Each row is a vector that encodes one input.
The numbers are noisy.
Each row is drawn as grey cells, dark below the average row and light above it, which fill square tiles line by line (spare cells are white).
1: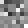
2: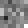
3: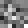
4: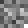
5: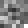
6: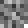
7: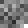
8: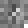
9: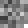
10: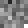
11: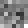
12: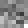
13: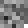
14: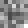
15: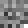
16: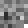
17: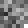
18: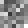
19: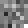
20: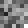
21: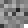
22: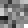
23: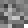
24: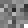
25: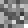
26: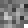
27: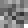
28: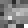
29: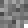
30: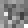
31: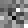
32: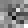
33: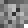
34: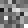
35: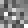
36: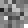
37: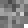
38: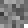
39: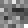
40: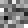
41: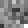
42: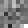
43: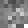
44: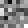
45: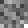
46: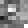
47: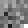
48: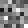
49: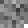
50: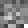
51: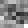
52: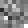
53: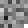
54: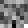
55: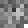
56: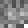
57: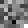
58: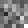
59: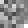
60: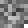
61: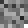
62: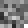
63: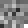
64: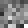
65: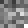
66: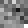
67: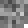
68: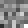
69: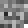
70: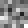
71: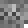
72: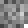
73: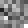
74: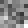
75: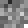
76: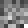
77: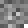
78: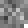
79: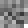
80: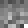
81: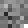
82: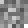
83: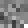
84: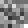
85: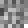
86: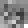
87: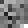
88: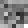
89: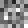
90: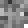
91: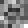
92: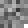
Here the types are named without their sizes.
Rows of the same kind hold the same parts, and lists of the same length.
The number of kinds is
2.
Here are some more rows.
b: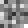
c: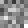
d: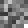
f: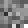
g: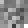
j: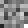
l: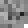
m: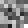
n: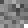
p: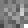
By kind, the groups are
b, c, g, l, m
d, f, j, n, p

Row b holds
a node of each of two trees.
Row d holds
a node of a tree and four true/false values.
